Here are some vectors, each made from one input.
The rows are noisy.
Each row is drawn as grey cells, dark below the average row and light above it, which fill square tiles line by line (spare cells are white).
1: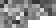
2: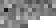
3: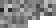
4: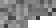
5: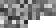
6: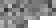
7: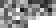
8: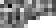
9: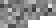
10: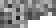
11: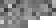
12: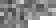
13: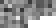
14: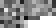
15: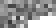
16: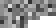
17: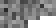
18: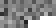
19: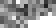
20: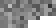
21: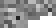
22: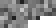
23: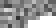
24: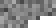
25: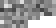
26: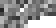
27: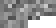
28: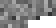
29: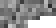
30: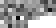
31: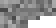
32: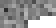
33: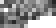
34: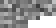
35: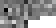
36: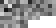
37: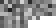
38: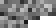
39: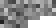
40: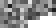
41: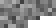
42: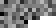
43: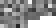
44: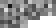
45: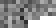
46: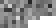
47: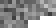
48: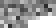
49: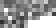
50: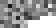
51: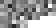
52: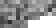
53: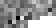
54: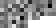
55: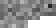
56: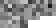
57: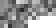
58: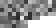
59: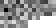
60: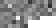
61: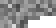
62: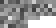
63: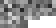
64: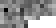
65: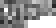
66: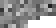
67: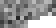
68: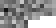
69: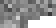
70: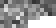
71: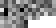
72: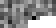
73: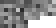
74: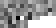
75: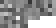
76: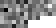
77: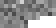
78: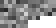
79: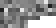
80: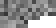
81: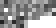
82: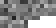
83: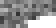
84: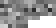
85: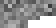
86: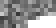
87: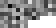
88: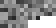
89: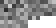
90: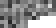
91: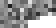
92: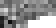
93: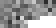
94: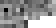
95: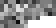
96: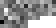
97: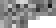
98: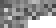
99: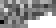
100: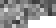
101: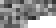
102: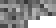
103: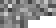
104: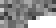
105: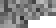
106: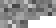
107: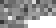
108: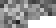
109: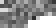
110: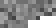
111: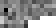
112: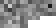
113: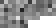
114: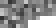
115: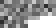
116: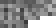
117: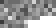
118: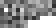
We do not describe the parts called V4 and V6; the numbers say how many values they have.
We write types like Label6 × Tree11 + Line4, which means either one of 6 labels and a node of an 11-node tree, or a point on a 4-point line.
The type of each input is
List2(Line5) + V4 × V6.
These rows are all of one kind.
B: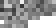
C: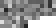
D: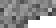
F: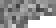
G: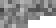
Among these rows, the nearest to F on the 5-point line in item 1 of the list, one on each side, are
D and G.
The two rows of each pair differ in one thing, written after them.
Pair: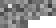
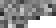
the place on the 5-point line in item 2 of the list
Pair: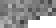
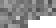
the place on the 5-point line in item 1 of the list
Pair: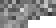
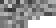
the place on the 5-point line in item 2 of the list
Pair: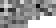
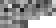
the place on the 5-point line in item 1 of the list
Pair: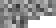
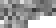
the place on the 5-point line in item 1 of the list
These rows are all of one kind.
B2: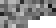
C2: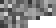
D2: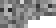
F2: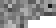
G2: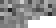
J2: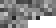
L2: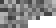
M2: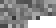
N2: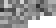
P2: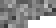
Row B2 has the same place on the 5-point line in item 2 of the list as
C2, G2, J2 and P2.
